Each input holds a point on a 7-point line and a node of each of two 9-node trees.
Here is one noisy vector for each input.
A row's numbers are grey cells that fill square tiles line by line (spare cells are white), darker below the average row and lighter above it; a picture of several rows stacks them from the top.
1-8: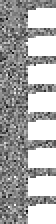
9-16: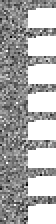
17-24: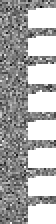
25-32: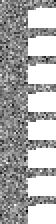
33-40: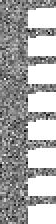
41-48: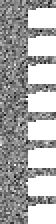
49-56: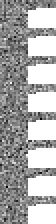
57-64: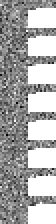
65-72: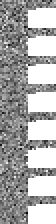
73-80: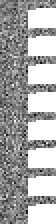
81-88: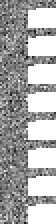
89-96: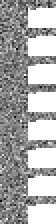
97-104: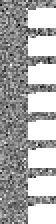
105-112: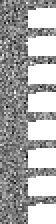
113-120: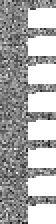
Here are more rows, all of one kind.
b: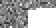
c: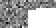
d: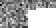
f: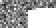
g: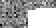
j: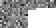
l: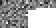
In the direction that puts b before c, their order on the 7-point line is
d, l, g, b, c, j, f.
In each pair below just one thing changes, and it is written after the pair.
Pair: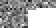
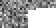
the node of one of the two trees
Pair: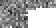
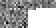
the place on the 7-point line
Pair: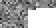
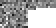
the place on the 7-point line
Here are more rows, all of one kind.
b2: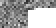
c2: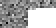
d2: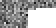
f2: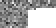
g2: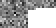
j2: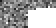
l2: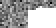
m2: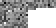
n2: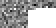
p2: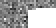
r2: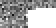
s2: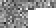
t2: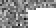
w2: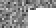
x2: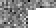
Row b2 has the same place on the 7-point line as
c2, f2, l2 and w2.
